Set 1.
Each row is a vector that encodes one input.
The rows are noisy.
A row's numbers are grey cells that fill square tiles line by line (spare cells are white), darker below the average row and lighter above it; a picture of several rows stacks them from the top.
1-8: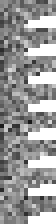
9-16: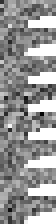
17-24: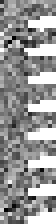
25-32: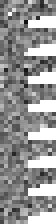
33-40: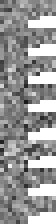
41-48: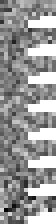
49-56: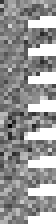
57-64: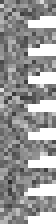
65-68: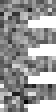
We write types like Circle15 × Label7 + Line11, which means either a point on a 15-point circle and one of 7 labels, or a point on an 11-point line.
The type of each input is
Circle9.
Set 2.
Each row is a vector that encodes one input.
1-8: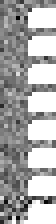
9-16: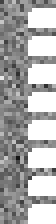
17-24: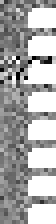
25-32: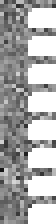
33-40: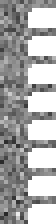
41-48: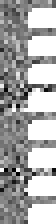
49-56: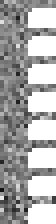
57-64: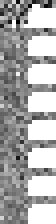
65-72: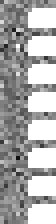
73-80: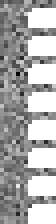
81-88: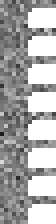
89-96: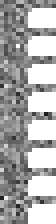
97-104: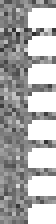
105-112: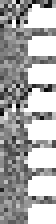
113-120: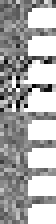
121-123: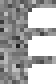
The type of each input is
Bool × Bool × Bool × Bool × Bool + Unit.
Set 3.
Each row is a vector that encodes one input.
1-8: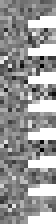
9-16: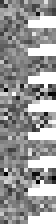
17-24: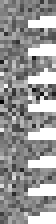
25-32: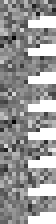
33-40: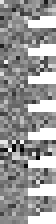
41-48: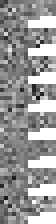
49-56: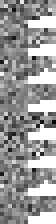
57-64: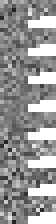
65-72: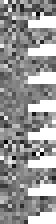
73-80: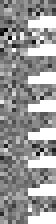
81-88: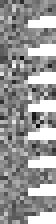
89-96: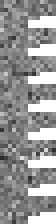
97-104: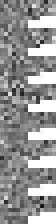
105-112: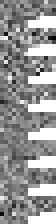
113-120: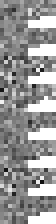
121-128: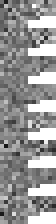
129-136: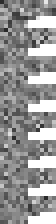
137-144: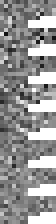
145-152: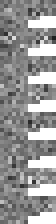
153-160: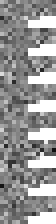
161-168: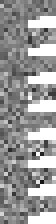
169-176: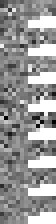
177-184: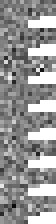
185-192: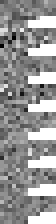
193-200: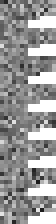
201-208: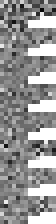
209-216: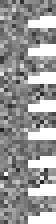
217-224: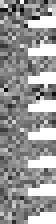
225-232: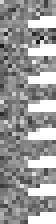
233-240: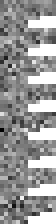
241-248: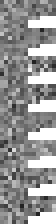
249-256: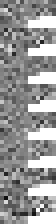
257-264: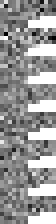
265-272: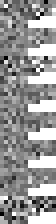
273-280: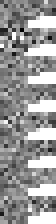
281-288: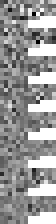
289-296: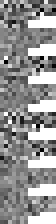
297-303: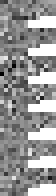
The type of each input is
Tree12 + Unit.
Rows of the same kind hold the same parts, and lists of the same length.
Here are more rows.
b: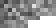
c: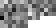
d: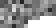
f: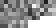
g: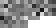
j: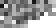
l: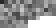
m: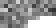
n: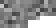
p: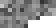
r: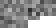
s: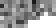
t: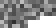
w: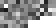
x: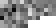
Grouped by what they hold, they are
b, c, d, f, g, l, m, n, p, r, t, w, x
j, s

